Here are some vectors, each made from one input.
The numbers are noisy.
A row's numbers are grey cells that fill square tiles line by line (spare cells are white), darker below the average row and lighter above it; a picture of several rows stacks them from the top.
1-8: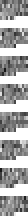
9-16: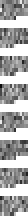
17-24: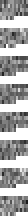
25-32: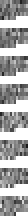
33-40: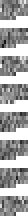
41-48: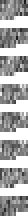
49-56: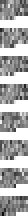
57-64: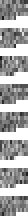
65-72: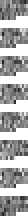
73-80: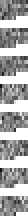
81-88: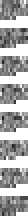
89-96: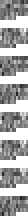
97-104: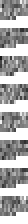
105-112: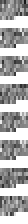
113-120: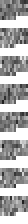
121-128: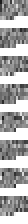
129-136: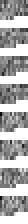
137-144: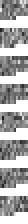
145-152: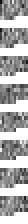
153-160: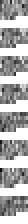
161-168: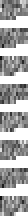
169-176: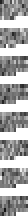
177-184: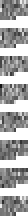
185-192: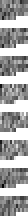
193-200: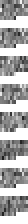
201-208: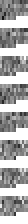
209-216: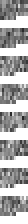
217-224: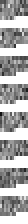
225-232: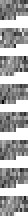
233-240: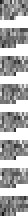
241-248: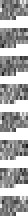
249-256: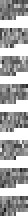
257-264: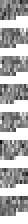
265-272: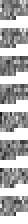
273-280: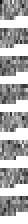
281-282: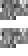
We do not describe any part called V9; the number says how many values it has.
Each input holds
either a point on a 6-point circle and a true/false value, or two values of V9, or a list of up to two points on a 5-point line.
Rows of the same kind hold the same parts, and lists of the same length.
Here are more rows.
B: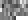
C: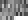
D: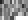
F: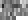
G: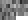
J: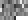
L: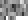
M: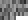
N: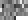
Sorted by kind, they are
B, F
C, D
G, M
J, N
L

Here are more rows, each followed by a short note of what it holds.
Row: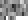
the empty list
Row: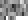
the empty list
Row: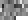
a list of one item
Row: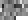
a list of one item
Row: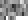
the empty list
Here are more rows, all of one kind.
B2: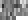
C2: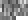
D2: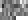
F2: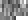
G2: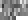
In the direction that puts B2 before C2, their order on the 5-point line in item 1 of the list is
D2, B2, G2, C2, F2.
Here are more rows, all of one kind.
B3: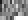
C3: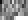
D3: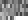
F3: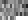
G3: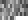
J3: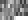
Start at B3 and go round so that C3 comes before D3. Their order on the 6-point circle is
B3, C3, J3, G3, F3, D3.
